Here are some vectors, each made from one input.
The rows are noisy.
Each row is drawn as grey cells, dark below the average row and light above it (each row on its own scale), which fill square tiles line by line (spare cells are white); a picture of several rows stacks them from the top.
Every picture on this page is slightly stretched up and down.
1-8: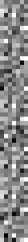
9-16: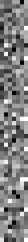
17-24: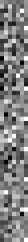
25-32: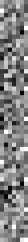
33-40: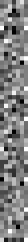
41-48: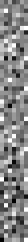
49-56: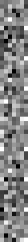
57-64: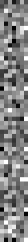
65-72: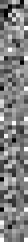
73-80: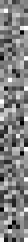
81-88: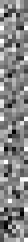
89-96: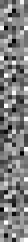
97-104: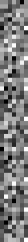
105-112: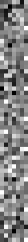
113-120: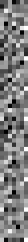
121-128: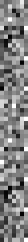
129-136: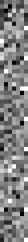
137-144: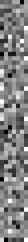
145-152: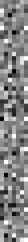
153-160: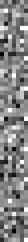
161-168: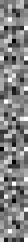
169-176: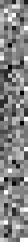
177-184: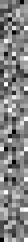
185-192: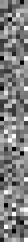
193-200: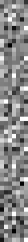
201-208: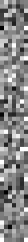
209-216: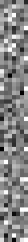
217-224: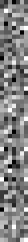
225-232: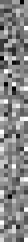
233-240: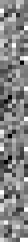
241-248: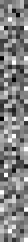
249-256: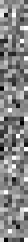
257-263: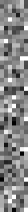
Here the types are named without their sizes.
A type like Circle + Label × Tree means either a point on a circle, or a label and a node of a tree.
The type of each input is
Bool × Bool × Bool + Line.
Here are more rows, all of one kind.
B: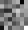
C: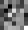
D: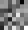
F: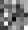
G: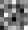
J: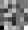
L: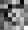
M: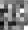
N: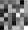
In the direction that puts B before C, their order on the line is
M, N, B, D, L, C, J, G, F.
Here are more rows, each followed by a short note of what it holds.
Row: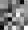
a point on a line
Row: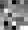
three true/false values
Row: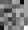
a point on a line
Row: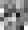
three true/false values
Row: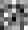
a point on a line
